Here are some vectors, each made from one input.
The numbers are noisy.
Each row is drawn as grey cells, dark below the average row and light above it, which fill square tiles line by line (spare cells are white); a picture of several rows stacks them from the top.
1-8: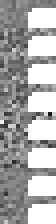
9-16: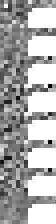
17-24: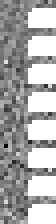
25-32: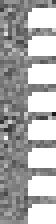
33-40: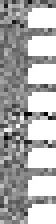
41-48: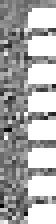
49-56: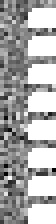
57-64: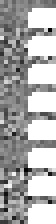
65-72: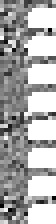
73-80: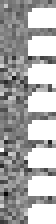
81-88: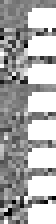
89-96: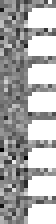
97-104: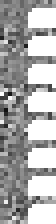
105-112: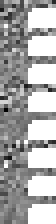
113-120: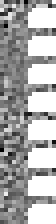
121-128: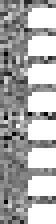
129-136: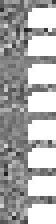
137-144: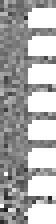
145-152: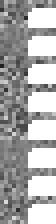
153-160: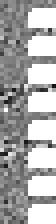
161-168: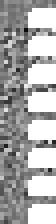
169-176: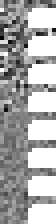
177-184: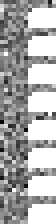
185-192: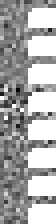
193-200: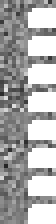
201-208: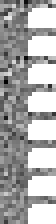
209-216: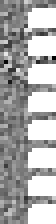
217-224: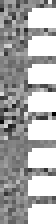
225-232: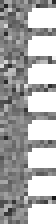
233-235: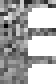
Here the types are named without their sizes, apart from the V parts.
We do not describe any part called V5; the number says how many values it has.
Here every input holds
a list of items, each a true/false value and a value of V5.
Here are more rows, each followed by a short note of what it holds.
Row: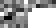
the empty list
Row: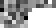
a list of two items
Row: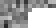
a list of two items
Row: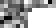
the empty list
